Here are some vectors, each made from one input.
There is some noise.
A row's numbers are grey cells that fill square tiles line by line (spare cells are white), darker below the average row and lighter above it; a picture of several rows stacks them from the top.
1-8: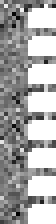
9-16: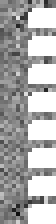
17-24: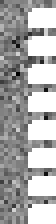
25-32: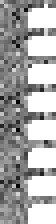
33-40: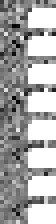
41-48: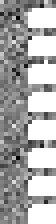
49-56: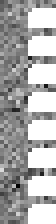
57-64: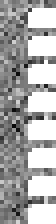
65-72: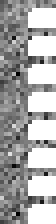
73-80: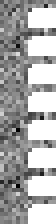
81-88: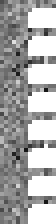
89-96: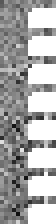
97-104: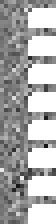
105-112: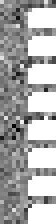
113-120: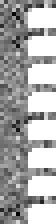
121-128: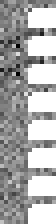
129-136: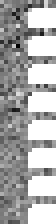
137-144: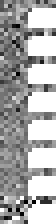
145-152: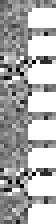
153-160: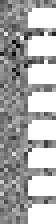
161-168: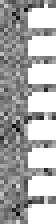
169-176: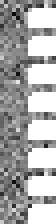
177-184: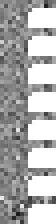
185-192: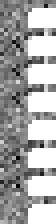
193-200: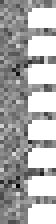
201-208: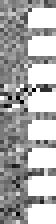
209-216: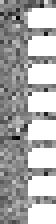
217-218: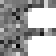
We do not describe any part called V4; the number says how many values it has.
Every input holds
a list of up to two items, each a true/false value and a value of V4.
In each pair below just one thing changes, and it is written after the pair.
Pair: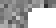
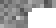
the value of V4 in item 1 of the list
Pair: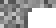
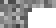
the true/false value in item 2 of the list
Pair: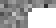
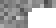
the value of V4 in item 1 of the list
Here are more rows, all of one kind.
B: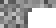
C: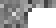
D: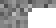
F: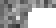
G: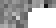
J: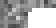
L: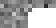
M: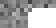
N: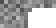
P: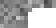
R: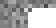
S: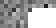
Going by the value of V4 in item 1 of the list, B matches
N and P.
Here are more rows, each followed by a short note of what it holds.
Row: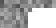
a list of two items
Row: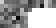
a list of one item
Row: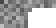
a list of two items
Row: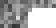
a list of two items
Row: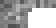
a list of two items
